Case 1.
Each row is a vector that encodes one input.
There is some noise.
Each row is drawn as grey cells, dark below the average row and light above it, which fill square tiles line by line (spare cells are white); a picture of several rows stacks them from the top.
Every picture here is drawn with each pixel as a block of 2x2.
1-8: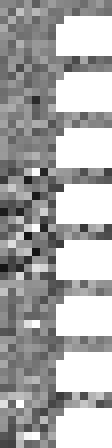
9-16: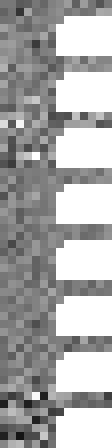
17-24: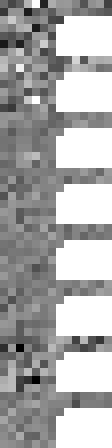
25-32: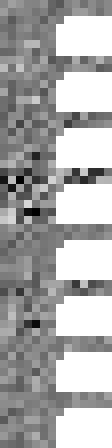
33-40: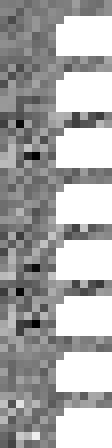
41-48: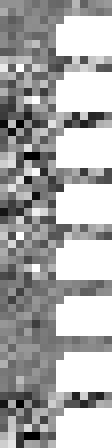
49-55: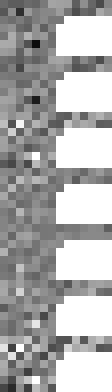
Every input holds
either a point on a 6-point circle and a true/false value, or a fixed value.
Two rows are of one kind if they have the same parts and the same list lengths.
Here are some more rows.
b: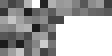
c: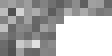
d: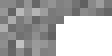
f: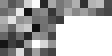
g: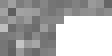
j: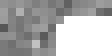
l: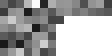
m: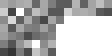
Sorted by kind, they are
b, f, l
c, d, g, j, m

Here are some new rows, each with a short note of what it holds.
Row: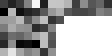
a fixed value
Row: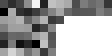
a fixed value
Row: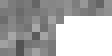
a point on a 6-point circle and a true/false value
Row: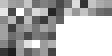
a point on a 6-point circle and a true/false value
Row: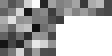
a fixed value
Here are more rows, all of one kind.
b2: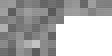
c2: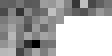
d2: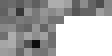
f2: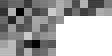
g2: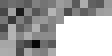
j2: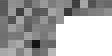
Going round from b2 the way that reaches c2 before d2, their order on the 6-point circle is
b2, j2, f2, g2, c2, d2.
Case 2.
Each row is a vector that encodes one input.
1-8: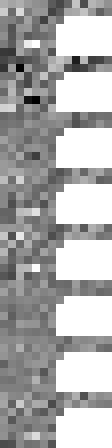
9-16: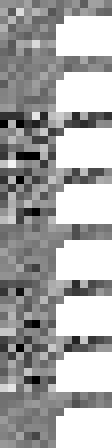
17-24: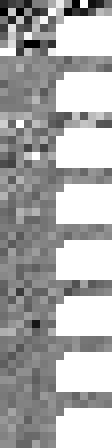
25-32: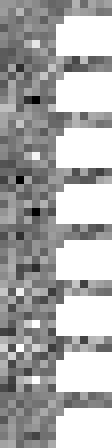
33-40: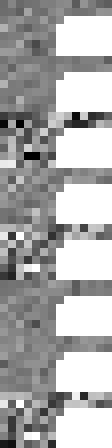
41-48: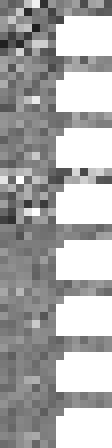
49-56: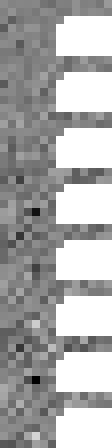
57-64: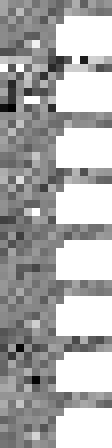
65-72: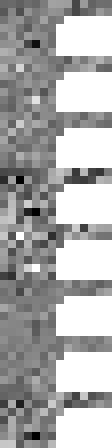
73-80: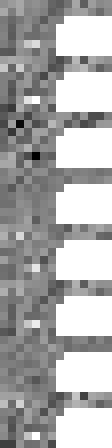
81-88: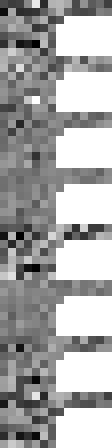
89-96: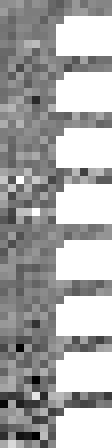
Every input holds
either a point on a 6-point circle and a true/false value, or a fixed value.
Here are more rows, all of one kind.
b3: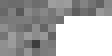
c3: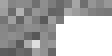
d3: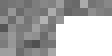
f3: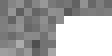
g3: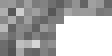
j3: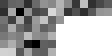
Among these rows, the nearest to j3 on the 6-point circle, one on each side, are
d3 and f3.
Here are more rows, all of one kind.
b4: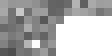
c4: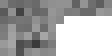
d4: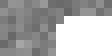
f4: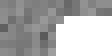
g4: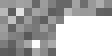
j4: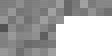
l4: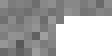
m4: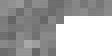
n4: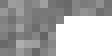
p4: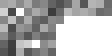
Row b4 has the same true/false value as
c4, l4 and m4.
